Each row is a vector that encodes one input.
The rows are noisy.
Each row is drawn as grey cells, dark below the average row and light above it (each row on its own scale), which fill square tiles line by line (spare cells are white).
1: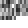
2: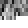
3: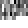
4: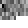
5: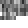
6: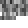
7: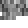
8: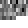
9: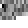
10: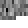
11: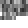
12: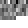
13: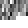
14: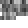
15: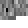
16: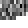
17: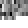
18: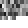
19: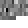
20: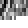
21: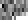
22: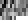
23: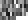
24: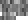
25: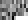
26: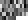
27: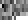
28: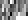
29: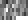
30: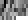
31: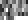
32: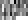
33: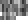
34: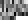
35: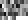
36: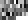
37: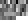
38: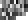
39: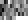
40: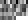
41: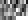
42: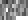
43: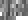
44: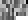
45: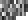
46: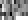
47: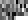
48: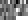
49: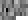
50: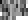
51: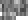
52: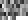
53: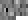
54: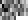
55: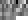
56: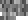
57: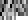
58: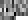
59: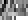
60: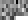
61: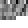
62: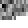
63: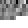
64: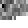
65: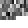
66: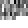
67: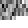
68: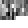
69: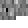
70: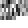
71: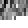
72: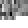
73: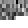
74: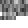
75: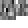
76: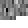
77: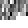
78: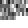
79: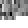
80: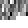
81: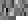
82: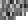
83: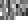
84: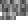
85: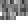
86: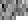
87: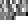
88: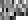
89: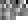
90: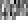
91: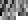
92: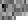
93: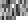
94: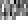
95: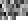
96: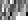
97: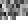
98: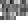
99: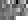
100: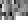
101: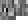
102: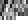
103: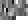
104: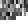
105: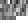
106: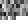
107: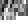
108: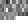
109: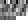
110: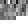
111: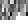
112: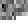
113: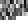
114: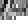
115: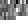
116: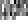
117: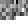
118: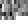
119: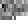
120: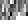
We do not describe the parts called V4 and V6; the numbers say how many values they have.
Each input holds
either one of 5 labels, a true/false value and a value of V6, or a value of V4.
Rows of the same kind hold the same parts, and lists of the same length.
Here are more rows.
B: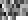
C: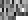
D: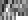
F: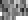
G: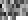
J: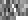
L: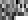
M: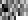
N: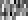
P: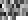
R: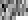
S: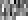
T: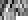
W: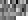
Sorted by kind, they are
B, G, N, P, S
C, D, F, J, L, M, R, T, W

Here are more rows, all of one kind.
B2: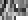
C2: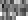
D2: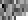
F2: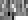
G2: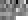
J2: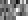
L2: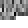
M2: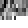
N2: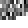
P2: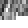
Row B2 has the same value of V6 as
M2 and P2.
